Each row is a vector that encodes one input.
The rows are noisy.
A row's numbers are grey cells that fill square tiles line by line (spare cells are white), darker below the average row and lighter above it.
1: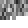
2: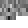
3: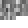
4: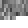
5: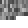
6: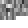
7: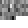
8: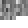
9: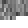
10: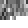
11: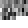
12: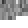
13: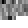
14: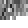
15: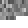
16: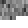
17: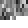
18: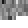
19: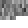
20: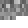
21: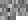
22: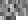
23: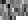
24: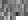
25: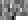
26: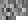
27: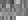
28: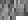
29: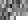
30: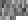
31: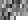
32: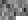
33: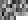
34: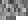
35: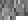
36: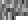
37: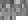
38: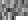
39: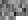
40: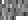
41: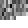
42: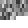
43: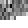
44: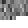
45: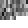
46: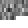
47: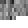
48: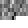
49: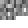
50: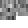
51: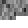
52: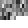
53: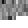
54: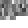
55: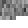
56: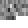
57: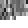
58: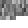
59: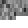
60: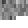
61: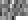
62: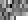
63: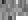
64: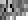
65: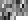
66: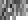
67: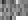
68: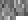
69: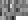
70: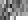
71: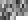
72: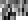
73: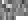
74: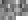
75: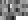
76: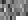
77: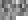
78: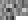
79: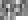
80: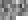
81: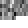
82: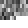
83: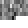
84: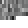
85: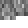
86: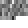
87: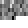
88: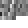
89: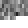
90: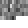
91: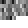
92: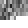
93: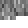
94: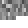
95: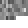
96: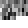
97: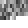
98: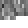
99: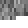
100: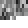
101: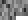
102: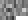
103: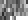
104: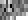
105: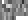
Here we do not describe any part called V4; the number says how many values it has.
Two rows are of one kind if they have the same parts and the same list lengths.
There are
4 kinds of row.
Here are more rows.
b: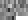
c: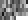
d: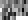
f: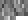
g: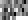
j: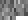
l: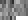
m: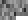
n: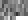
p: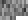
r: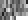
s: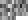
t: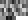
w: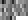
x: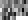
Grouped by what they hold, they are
b, s, t
c, r
d, g, x
f, j, l, m, n, p, w

